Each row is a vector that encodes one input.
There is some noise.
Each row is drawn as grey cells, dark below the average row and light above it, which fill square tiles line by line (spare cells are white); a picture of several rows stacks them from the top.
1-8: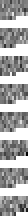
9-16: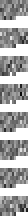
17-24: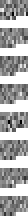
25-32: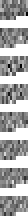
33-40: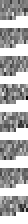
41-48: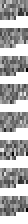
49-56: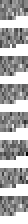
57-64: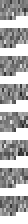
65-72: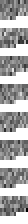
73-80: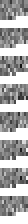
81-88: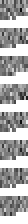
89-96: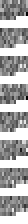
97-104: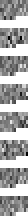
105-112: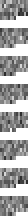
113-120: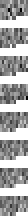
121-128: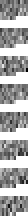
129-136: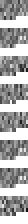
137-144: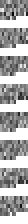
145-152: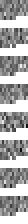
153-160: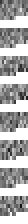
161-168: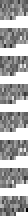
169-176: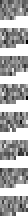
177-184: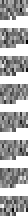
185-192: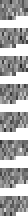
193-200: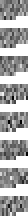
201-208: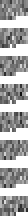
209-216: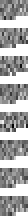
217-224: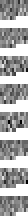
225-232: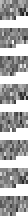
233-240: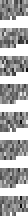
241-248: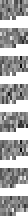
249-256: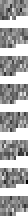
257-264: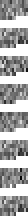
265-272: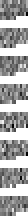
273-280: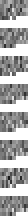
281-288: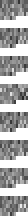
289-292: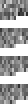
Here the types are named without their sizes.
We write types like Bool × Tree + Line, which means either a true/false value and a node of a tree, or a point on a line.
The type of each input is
Bool × Bool × Bool + Line.
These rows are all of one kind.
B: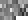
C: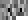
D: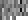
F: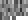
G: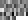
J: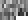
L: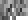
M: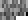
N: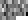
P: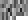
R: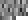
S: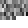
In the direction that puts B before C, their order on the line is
G, S, N, M, J, B, R, D, F, L, P, C.
